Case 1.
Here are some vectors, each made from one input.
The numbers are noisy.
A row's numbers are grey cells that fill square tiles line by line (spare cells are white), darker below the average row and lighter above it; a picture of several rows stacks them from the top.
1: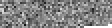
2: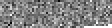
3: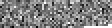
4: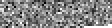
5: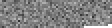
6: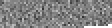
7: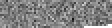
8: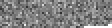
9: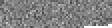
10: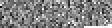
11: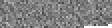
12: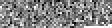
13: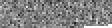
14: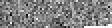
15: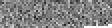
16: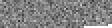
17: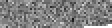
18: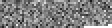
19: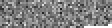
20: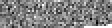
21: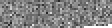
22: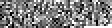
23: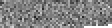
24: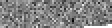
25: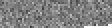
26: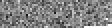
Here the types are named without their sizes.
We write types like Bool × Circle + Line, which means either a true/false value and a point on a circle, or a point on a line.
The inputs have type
Line.
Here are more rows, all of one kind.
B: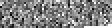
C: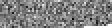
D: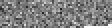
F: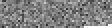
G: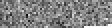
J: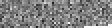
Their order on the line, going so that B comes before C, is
G, B, J, F, D, C.
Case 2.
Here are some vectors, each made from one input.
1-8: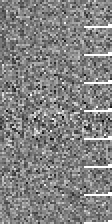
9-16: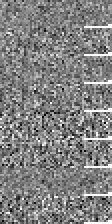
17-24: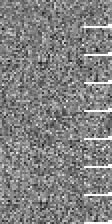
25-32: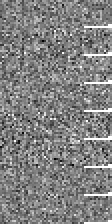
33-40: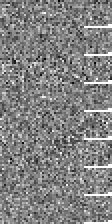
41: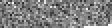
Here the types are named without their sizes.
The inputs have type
Line.
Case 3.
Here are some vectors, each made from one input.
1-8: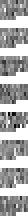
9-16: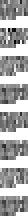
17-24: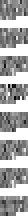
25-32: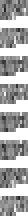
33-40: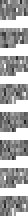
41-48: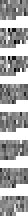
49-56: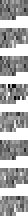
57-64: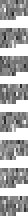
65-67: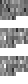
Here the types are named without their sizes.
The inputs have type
Circle + Unit.
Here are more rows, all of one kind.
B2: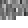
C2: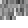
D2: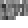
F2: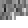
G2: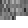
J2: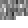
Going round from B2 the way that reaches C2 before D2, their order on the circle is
B2, J2, C2, F2, D2, G2.
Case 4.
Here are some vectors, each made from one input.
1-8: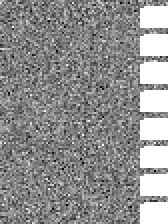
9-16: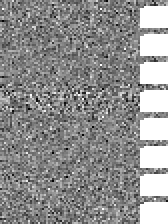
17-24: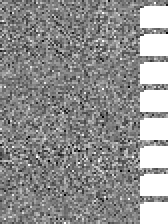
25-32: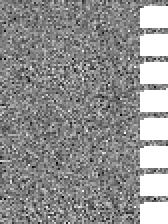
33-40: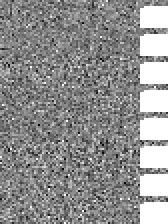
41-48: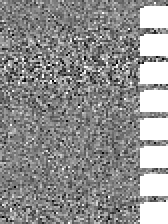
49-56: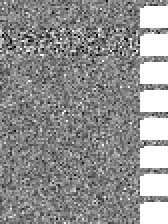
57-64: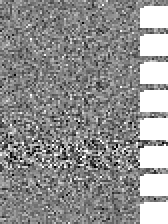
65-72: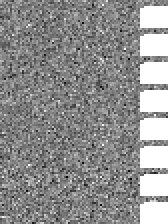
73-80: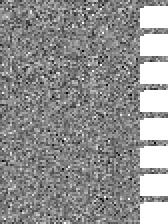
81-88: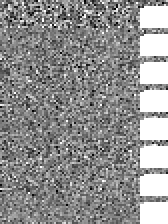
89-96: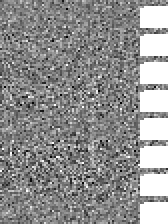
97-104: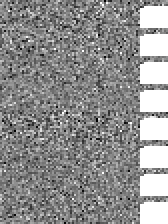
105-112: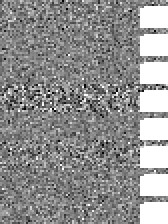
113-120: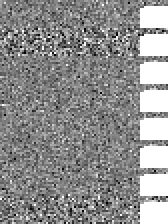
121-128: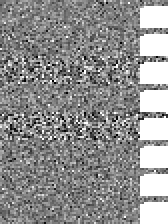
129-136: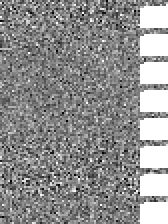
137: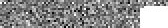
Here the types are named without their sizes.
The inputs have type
Bool × Bool × Bool × Bool + Unit.
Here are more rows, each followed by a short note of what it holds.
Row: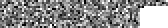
a fixed value
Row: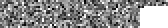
a fixed value
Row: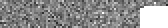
four true/false values
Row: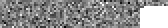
four true/false values
